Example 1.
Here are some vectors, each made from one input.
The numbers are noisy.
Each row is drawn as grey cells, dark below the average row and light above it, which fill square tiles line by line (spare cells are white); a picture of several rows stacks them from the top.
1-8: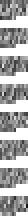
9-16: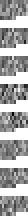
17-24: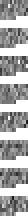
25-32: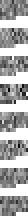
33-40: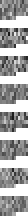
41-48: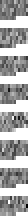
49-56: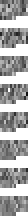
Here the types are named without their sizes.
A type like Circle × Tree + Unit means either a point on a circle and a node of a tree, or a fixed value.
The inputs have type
Circle.
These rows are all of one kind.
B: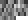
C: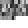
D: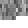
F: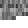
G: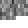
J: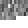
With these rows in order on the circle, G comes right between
C and J.
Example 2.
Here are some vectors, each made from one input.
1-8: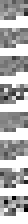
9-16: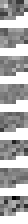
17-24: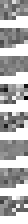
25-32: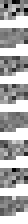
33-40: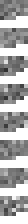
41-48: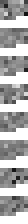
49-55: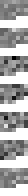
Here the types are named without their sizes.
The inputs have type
Tree.
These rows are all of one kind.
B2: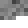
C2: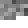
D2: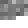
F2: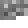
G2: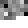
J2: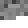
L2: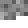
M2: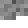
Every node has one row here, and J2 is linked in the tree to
B2.
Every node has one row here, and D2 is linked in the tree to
F2 and G2.
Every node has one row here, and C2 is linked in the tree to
M2.
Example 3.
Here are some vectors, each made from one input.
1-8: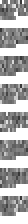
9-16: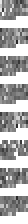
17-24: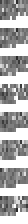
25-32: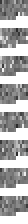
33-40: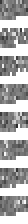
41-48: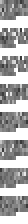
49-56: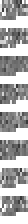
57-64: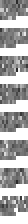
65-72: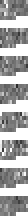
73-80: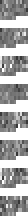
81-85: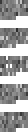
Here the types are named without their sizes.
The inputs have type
Tree.
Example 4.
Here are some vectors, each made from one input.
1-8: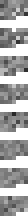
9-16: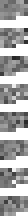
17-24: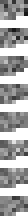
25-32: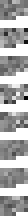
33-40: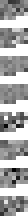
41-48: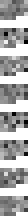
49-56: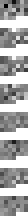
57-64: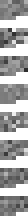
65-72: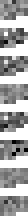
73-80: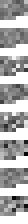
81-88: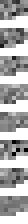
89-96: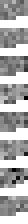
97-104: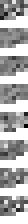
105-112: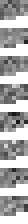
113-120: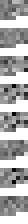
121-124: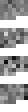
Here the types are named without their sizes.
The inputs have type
Tree.
